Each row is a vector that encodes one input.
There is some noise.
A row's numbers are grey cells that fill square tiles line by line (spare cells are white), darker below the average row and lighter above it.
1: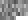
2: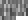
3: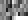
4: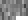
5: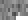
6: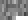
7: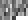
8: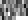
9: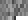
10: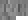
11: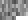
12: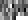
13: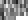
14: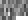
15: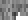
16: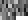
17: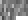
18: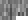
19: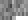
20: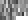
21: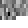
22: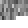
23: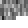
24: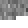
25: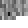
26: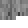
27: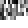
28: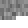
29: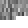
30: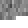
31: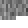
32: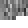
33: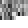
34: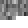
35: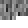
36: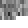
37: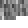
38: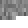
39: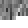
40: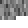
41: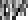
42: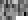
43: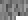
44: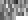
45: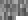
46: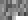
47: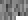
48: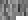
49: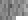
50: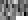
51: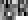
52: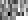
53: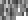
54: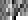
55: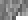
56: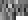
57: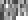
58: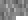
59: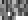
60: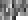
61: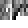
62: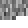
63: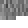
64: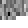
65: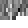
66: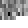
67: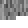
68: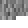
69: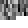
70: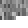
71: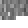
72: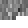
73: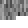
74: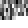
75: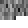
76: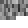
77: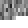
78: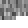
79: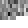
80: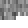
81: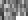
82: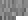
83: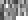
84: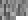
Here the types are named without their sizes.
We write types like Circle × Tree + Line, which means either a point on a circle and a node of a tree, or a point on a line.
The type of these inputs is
Line.
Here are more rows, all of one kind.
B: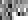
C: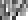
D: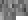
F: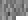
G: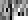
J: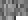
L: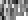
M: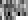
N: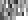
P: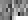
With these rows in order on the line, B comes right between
N and P.
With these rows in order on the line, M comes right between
D and F.
